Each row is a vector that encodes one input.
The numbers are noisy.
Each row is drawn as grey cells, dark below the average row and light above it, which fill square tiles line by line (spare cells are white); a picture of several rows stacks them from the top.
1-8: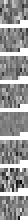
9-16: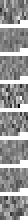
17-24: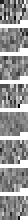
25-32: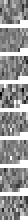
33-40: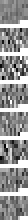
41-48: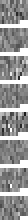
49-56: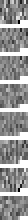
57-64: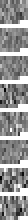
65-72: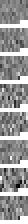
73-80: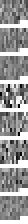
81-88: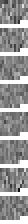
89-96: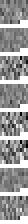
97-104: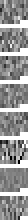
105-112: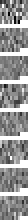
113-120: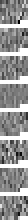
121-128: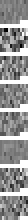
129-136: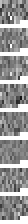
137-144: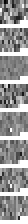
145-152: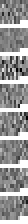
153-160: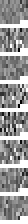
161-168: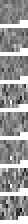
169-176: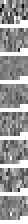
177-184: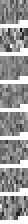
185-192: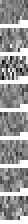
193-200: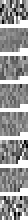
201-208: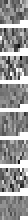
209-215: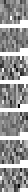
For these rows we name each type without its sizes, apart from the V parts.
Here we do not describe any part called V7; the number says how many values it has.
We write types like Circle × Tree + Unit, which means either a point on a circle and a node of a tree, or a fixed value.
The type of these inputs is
List(Bool × V7).
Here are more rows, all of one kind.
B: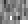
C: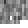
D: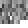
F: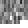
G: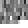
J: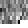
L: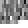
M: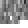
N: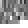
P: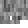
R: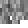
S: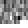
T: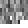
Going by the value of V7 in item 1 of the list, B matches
G, N and P.
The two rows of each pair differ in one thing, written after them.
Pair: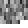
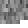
the true/false value in item 1 of the list
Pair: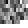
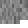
the true/false value in item 1 of the list
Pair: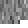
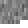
the true/false value in item 1 of the list
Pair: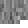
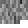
the true/false value in item 1 of the list
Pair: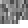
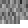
the true/false value in item 1 of the list
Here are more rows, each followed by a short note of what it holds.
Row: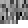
a list of three items
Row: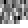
a list of one item
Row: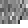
a list of one item
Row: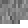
a list of three items
